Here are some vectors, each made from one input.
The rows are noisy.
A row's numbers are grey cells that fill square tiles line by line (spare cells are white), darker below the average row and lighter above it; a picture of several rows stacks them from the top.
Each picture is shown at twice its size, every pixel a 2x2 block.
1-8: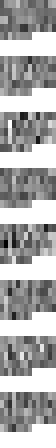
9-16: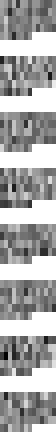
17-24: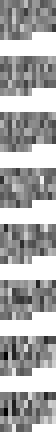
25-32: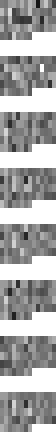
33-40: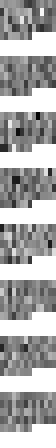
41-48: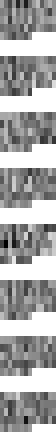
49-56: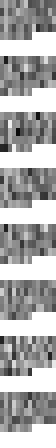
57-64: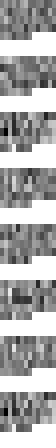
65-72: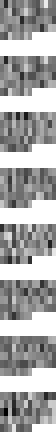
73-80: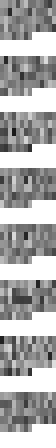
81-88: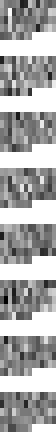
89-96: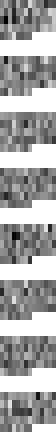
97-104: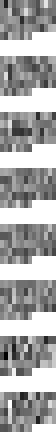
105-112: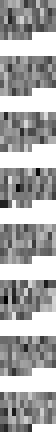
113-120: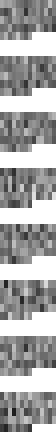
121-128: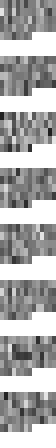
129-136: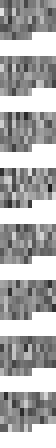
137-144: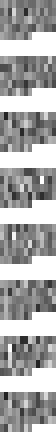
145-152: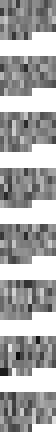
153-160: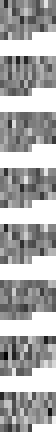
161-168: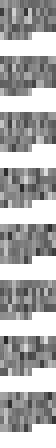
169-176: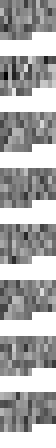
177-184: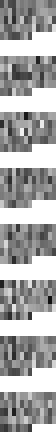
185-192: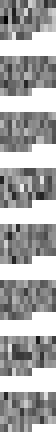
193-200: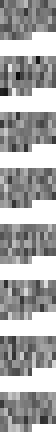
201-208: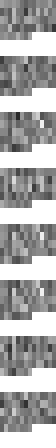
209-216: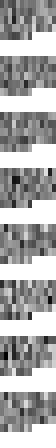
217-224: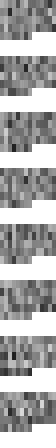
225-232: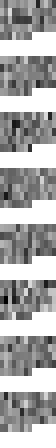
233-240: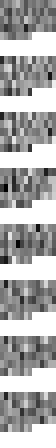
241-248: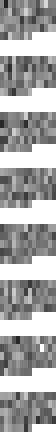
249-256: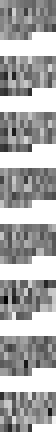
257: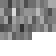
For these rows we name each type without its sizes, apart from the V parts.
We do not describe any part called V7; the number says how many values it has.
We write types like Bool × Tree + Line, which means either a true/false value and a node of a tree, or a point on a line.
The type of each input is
Circle + Tree × V7.
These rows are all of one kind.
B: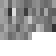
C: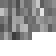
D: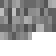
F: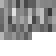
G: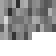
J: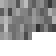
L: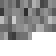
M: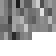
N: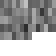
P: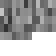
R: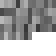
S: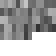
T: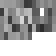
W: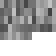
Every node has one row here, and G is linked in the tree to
C, L and M.
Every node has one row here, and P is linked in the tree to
D.
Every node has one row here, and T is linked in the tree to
F.
